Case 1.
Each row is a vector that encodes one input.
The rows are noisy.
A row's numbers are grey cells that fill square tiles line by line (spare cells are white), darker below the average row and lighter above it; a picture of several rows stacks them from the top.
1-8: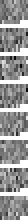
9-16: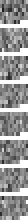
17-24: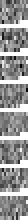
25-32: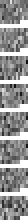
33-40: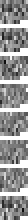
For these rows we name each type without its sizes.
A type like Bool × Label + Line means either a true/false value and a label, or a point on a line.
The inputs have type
Bool × Bool × Bool + Unit.
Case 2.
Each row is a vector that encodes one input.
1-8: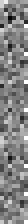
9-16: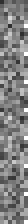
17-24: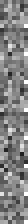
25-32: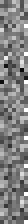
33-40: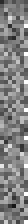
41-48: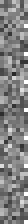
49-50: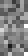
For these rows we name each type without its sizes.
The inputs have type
Bool × Bool × Bool.
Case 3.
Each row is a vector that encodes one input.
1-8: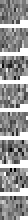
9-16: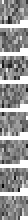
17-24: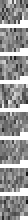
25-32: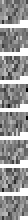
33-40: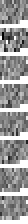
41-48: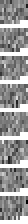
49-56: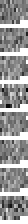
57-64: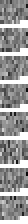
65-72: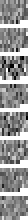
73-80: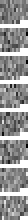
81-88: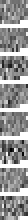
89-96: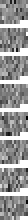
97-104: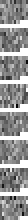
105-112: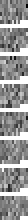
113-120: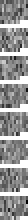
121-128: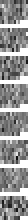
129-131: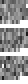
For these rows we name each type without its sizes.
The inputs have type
Bool × Bool × Bool + Unit.
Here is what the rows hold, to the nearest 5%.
About 5% of them hold a fixed value. The rest hold three true/false values.
